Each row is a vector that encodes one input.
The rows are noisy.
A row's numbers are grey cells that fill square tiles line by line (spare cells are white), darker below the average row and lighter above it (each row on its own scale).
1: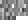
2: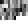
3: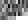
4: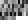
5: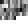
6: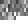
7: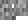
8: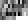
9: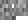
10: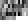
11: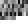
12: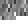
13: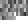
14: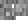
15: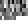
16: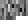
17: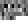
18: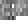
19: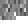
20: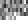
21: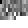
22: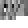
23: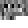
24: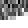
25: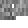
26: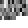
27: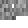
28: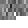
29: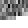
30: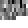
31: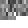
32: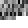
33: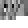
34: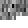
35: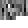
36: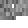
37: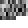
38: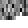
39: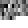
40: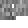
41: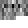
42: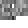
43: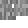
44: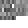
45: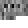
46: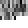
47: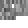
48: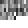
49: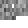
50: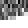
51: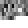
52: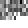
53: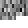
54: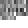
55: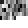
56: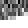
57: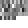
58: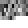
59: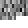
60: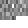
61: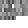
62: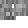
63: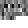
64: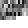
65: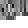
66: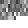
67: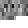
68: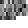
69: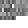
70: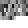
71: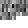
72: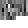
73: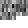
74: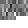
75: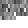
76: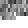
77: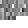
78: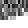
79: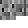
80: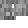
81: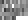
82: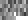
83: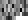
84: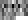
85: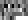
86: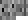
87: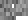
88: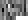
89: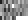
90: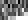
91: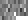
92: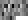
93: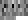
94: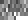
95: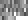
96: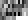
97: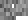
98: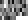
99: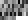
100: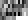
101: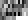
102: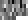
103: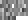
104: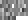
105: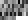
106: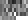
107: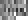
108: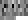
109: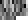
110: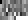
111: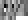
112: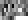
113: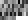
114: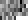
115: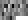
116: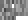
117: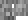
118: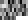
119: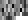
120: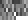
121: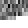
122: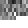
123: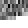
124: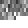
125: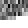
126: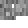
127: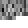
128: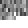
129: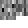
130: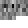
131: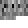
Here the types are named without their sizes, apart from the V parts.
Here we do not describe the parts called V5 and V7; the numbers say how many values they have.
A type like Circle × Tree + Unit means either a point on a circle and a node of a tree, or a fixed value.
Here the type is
(Bool × Bool × Bool + V5) × V7 + Line.
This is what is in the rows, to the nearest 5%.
About 15% of them hold a point on a line. The rest hold a value of V7, together with either three true/false values, or a value of V5.
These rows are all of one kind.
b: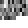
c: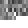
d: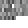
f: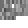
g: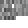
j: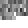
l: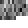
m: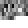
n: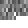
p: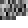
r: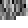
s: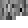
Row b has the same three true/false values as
c, g and j.
